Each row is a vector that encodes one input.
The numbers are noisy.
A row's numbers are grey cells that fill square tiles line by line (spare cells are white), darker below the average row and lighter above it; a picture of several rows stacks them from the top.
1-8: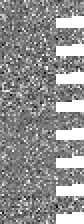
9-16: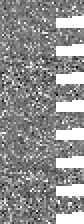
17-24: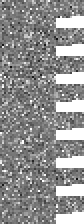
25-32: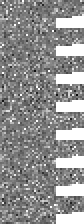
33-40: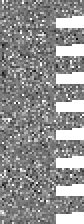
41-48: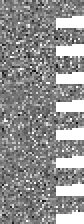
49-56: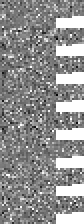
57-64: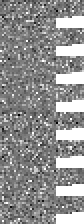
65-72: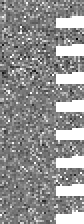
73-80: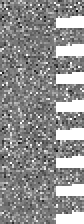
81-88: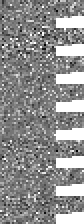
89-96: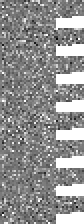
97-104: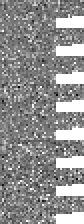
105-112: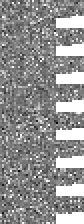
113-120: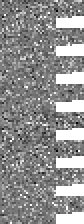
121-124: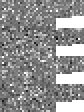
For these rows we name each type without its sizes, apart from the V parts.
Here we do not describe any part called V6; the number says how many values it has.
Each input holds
either a node of a tree and a true/false value, or a value of V6.
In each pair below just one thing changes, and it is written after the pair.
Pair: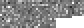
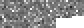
the node of the tree
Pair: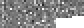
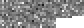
the node of the tree
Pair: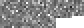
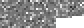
the node of the tree
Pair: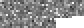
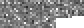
the true/false value
